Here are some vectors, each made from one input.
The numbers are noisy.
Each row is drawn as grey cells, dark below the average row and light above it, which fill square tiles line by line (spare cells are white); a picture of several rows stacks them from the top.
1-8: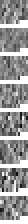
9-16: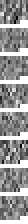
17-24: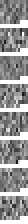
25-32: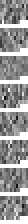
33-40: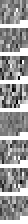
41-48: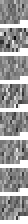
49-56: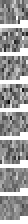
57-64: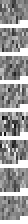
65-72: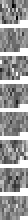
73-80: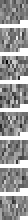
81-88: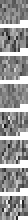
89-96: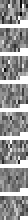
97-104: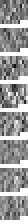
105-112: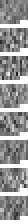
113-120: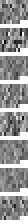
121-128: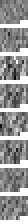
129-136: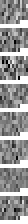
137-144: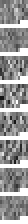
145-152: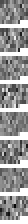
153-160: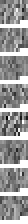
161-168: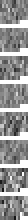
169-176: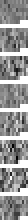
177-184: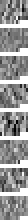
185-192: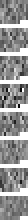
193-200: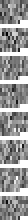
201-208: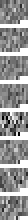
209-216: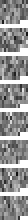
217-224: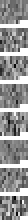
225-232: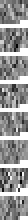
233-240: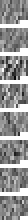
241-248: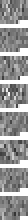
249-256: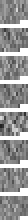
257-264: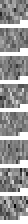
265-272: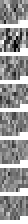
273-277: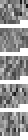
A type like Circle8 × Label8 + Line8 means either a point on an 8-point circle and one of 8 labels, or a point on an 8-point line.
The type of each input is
Line9 + List2(Bool × Line7).
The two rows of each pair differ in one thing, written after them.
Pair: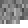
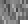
the true/false value in item 1 of the list
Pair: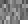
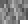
the true/false value in item 1 of the list
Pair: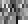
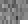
the true/false value in item 2 of the list
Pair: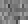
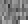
the place on the 7-point line in item 2 of the list
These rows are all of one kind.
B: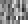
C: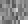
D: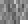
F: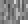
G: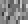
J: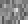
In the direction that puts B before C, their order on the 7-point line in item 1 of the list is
D, F, J, B, C, G.
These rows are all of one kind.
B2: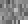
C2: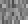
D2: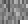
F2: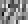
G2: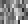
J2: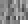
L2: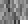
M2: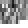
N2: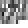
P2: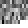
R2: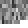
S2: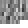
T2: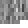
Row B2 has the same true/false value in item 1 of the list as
G2, J2, S2 and T2.
